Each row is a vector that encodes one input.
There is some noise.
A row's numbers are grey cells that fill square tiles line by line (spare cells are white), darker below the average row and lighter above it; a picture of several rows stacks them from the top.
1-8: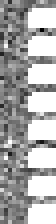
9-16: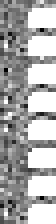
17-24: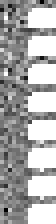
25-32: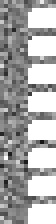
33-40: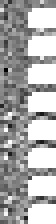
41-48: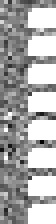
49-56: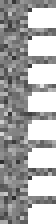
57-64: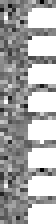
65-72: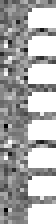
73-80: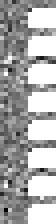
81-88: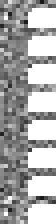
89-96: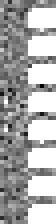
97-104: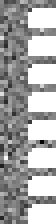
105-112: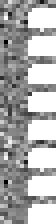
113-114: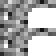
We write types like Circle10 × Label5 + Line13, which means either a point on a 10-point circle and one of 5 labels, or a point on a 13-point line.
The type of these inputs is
Bool × (Tree9 + Unit) + Line5.
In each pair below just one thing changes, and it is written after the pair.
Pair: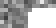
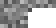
the true/false value
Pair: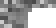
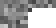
the true/false value
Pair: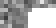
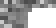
the node of the tree
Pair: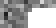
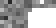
the node of the tree
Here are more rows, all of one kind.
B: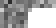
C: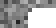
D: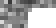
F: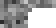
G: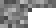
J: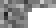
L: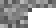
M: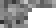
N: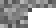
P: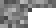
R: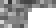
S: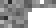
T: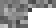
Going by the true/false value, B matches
D, J, R and S.
